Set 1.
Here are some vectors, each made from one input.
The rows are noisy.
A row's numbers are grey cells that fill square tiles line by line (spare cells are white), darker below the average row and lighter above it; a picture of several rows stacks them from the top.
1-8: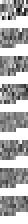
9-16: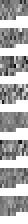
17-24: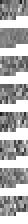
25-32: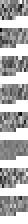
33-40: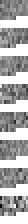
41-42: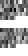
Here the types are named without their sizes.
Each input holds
a point on a line.
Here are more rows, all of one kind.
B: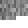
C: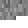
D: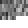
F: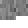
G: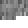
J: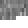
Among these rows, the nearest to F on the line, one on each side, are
D and G.
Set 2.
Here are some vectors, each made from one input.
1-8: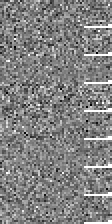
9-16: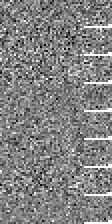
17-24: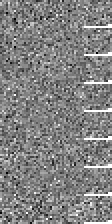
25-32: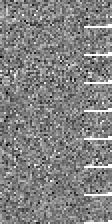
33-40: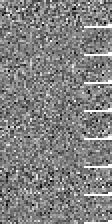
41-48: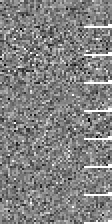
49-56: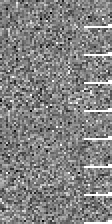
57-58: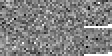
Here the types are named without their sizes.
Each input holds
either a point on a circle, or a fixed value.
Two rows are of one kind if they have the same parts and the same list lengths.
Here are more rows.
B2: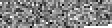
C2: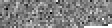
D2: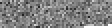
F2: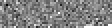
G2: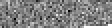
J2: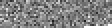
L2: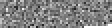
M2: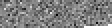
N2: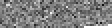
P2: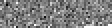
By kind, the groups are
B2
C2, D2, F2, G2, J2, L2, M2, N2, P2

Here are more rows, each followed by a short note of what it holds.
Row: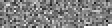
a point on a circle
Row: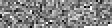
a fixed value
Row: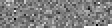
a point on a circle
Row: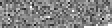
a point on a circle
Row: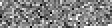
a fixed value
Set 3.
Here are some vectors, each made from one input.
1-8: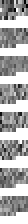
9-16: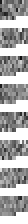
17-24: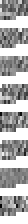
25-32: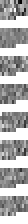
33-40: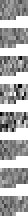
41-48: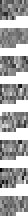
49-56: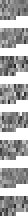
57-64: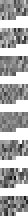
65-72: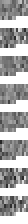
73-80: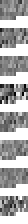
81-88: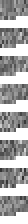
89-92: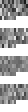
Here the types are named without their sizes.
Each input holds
either a point on a circle, or a fixed value.
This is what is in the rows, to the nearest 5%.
About 95% of them hold a point on a circle. The rest hold a fixed value.
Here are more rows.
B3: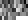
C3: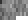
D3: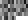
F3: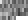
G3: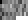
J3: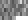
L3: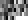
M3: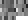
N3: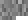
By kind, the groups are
B3, C3, F3, G3, J3, M3, N3
D3, L3

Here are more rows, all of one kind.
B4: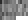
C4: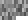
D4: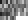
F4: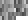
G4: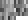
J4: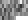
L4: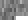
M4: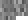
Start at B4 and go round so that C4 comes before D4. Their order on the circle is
B4, M4, C4, F4, D4, L4, J4, G4.
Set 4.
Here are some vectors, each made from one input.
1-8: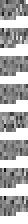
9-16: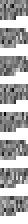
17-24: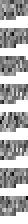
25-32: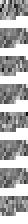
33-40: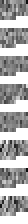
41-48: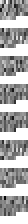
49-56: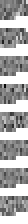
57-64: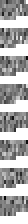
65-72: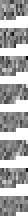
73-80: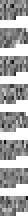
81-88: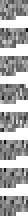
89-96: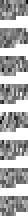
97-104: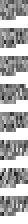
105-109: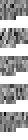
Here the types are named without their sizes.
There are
2 kinds of row.
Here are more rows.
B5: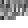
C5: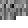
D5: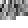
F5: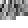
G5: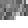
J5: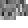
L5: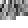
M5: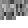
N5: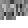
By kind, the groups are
B5, C5, G5, J5, M5, N5
D5, F5, L5

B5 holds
a node of a tree.
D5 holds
a fixed value.
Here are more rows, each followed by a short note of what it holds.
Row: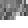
a node of a tree
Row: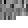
a node of a tree
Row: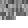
a node of a tree
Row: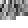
a fixed value
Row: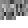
a node of a tree
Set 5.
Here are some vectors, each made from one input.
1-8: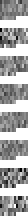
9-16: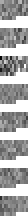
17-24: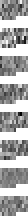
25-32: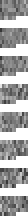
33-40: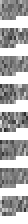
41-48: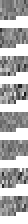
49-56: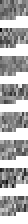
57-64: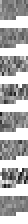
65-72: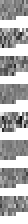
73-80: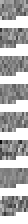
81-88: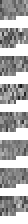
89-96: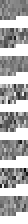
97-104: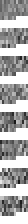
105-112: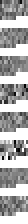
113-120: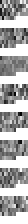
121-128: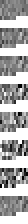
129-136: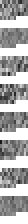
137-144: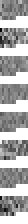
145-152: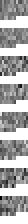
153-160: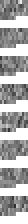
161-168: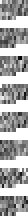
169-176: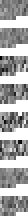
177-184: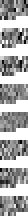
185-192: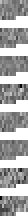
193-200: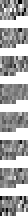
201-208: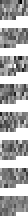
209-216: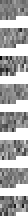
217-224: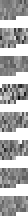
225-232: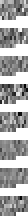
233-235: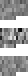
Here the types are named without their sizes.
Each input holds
either a point on a circle, or a fixed value.
